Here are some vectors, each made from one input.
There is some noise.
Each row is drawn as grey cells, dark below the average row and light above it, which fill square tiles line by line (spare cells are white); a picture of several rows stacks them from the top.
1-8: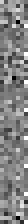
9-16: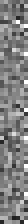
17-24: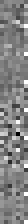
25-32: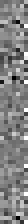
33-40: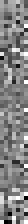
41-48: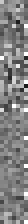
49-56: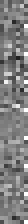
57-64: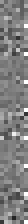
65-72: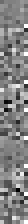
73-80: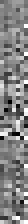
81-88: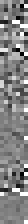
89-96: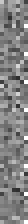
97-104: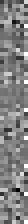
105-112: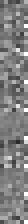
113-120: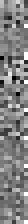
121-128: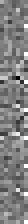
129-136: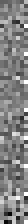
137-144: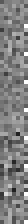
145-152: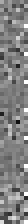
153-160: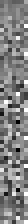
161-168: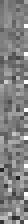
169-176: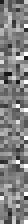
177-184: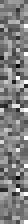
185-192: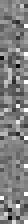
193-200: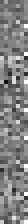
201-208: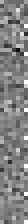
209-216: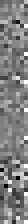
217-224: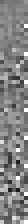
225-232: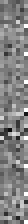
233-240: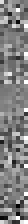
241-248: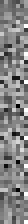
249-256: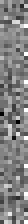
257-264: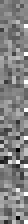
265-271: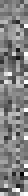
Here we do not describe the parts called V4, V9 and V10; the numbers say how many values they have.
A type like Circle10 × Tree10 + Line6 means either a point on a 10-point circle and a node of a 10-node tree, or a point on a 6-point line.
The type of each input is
(Bool × V9 + (Circle8 + V4) × Line7) × V10.
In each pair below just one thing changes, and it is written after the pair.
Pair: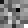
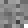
the value of V10
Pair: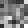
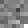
the value of V4
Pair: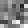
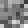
the place on the 7-point line
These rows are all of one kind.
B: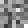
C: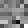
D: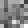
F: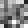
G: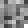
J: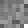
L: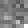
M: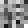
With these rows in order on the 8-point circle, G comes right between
D and M.
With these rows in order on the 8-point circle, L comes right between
C and J.
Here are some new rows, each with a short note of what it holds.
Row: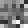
a true/false value, a value of V9 and a value of V10
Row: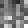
a point on an 8-point circle, a point on a 7-point line and a value of V10
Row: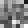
a true/false value, a value of V9 and a value of V10
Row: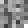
a point on an 8-point circle, a point on a 7-point line and a value of V10
